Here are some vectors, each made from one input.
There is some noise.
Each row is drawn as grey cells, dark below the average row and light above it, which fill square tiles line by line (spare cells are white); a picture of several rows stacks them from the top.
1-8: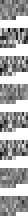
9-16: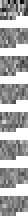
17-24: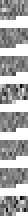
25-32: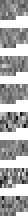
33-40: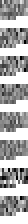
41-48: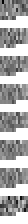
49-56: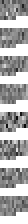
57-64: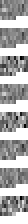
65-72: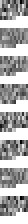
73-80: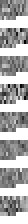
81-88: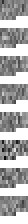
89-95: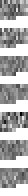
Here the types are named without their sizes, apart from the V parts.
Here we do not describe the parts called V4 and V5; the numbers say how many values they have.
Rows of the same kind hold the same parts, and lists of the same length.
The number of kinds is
2.
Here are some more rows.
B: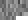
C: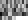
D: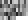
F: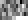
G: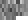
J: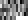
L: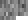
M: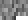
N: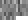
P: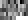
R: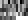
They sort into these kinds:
B, D, G, L, M, N
C, F, J, P, R

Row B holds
a point on each of two lines, three true/false values and a value of V4.
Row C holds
a value of V5.
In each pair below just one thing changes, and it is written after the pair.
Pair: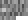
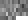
the place on one of the two lines
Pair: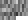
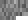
one of the three true/false values
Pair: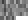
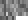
the value of V4
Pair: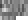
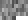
the value of V4
